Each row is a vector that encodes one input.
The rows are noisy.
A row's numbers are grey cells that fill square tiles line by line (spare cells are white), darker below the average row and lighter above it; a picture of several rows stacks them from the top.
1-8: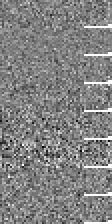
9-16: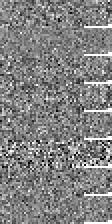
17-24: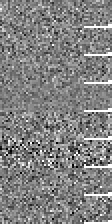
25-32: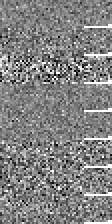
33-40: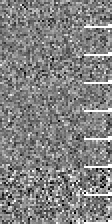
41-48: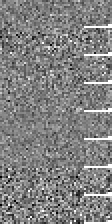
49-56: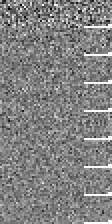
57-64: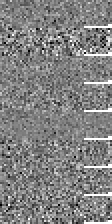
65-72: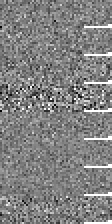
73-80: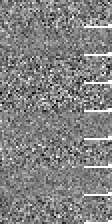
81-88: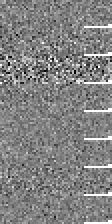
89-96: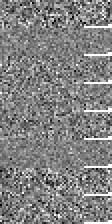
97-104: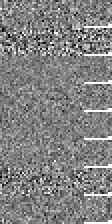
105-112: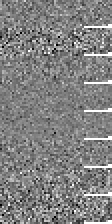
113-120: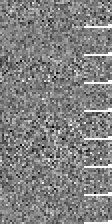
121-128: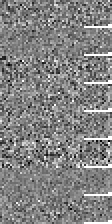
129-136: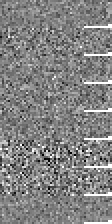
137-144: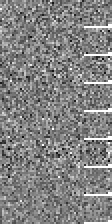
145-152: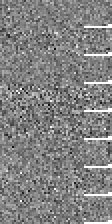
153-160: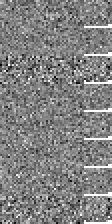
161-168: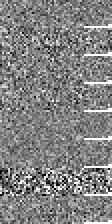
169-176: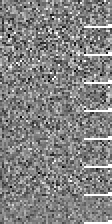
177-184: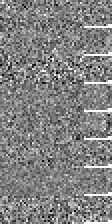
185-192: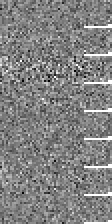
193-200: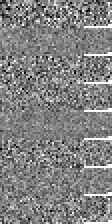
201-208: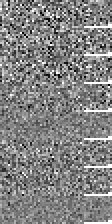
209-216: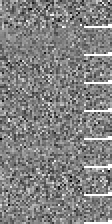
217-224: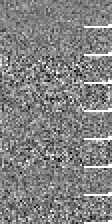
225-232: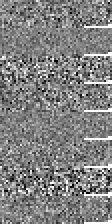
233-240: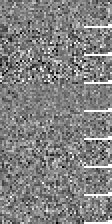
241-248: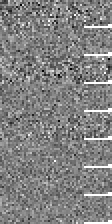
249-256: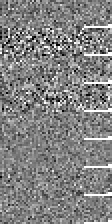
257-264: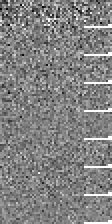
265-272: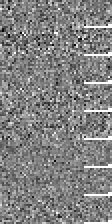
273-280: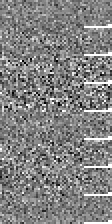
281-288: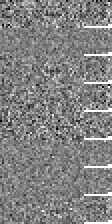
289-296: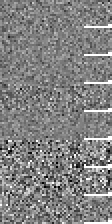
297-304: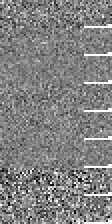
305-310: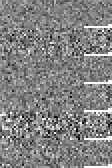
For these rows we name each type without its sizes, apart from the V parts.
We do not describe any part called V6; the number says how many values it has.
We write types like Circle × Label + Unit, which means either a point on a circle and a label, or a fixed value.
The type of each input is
Line × (Line + V6).
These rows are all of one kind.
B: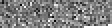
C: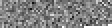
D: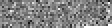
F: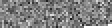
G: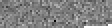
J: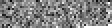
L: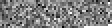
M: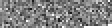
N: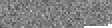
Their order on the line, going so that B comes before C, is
B, G, D, J, L, F, N, M, C.
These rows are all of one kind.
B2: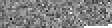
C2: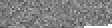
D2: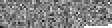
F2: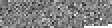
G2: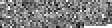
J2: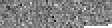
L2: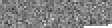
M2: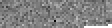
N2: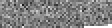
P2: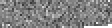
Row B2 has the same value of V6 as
L2 and M2.
